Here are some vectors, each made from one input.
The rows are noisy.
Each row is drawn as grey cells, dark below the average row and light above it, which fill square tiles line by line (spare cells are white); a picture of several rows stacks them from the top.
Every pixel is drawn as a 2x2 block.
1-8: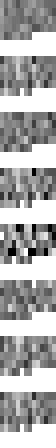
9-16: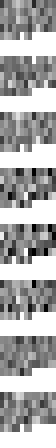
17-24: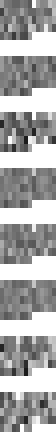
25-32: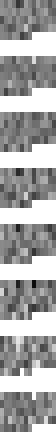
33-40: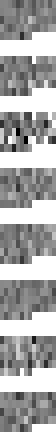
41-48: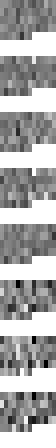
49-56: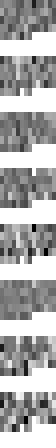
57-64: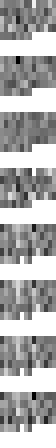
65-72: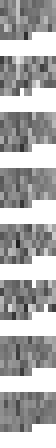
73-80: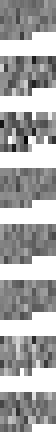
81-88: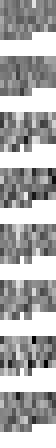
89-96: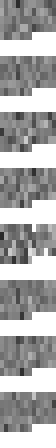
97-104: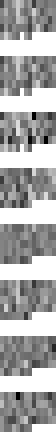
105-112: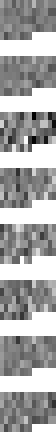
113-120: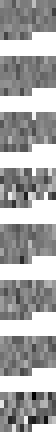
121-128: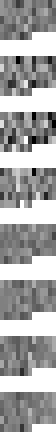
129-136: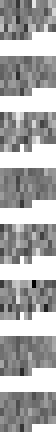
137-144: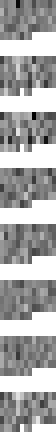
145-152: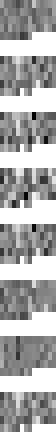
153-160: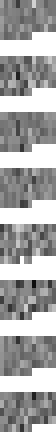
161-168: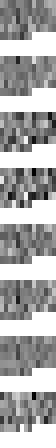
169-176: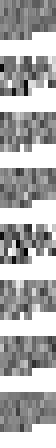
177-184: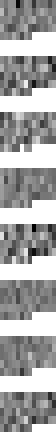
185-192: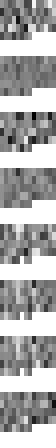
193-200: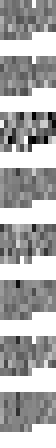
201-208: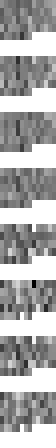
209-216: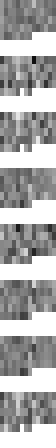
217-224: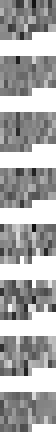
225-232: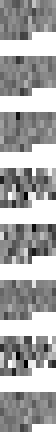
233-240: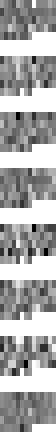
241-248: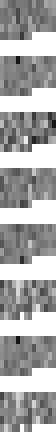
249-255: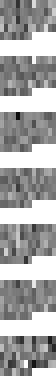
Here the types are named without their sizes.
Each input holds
either three true/false values, or a list of points on a circle.
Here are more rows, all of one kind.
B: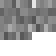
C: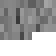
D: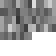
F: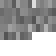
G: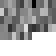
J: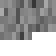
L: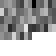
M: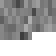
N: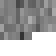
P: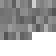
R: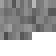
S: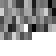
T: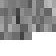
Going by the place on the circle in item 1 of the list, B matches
F, P and R.
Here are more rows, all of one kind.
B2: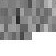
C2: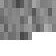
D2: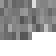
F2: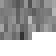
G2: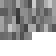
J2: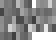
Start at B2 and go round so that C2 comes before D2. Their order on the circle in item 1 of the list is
B2, F2, C2, D2, J2, G2.
